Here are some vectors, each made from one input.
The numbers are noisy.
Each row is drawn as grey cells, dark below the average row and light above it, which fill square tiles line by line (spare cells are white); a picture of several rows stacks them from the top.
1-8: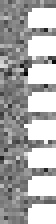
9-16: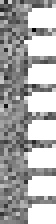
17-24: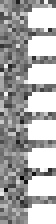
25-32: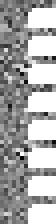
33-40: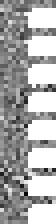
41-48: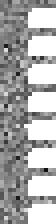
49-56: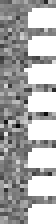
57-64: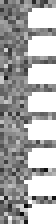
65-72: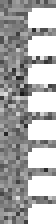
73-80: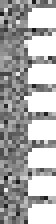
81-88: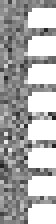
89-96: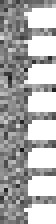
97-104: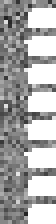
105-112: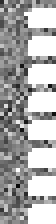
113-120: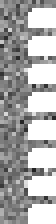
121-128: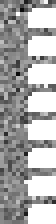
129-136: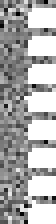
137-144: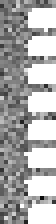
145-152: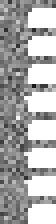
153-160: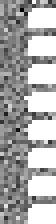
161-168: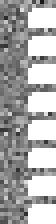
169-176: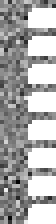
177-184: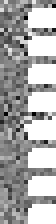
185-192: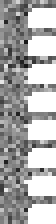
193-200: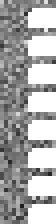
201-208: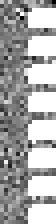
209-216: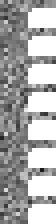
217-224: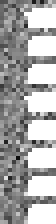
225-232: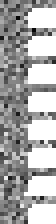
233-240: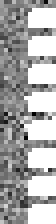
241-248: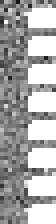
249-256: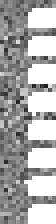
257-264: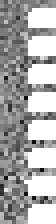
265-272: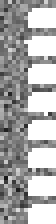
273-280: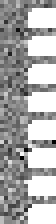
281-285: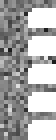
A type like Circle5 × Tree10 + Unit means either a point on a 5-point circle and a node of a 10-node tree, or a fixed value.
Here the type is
List3(Line14).
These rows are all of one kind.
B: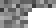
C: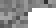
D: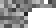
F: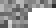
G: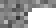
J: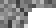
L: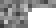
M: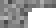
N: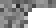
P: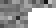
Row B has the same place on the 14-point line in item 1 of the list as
C, J and P.
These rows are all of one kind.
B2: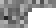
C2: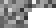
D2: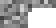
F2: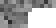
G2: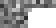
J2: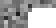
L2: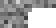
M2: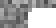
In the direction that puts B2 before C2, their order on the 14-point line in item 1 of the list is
D2, B2, J2, F2, M2, G2, L2, C2.
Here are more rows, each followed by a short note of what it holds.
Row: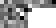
the empty list
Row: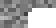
a list of two items
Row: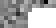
a list of three items
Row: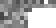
a list of one item
